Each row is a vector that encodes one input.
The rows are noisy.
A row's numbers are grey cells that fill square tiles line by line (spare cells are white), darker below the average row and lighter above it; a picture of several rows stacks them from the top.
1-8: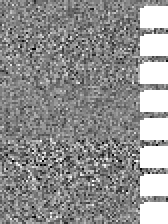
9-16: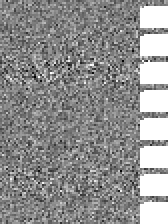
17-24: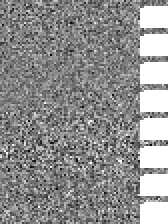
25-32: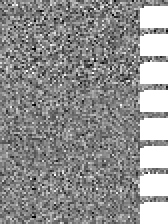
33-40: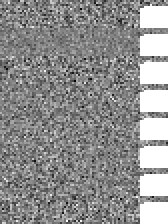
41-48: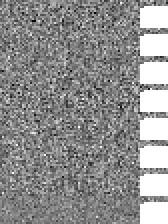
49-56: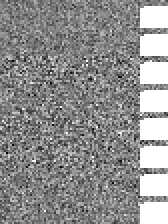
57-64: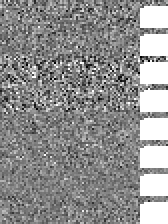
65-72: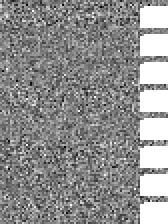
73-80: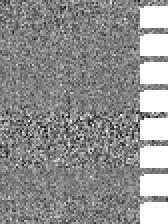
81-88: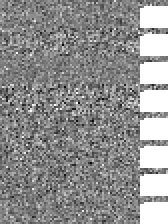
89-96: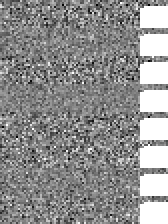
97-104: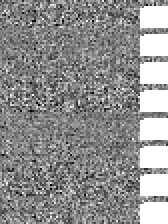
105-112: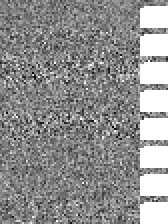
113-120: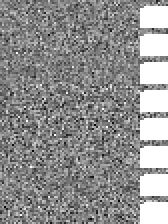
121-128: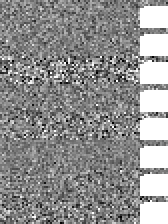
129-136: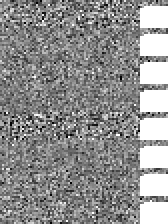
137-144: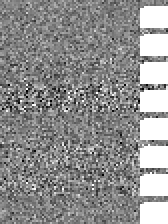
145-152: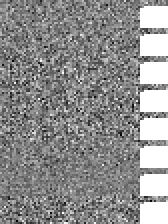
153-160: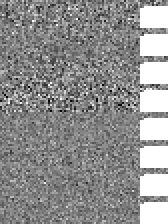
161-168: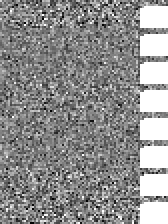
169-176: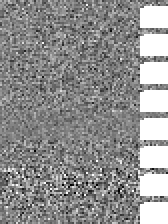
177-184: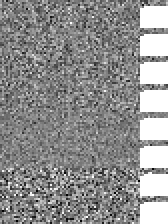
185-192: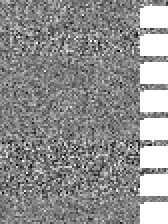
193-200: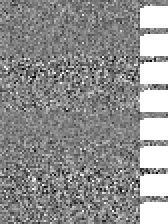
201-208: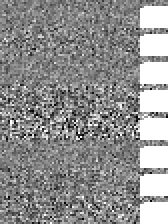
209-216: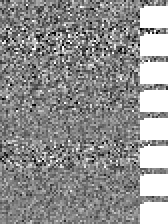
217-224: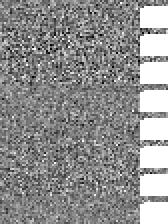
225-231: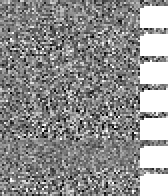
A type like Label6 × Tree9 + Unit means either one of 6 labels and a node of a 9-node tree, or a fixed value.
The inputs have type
(Bool × Bool × Bool × (Circle8 + Unit) + Unit) × Circle10 + Tree8 + Tree12.
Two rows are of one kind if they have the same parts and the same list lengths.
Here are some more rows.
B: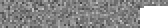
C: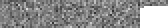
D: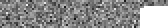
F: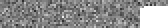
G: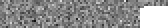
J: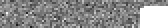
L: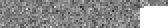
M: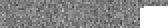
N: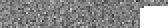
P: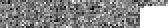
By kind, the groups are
B, C, G
D, J
F
L, M, N
P

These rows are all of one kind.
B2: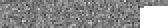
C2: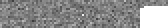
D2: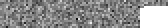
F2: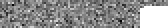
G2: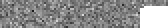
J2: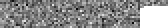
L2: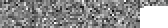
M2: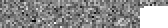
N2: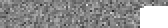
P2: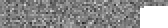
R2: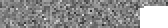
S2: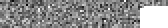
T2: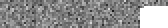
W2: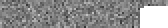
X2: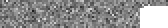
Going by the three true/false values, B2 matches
F2, M2, P2 and W2.
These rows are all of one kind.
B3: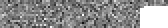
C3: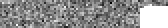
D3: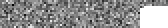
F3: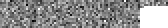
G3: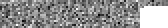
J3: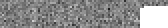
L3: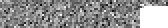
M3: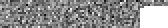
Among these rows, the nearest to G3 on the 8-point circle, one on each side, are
C3 and M3.
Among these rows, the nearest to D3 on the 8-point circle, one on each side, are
B3 and L3.
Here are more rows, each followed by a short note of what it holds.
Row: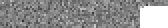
a point on a 10-point circle
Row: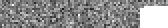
a node of a 12-node tree
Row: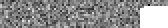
a point on a 10-point circle and three true/false values
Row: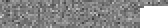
a point on an 8-point circle, a point on a 10-point circle and three true/false values
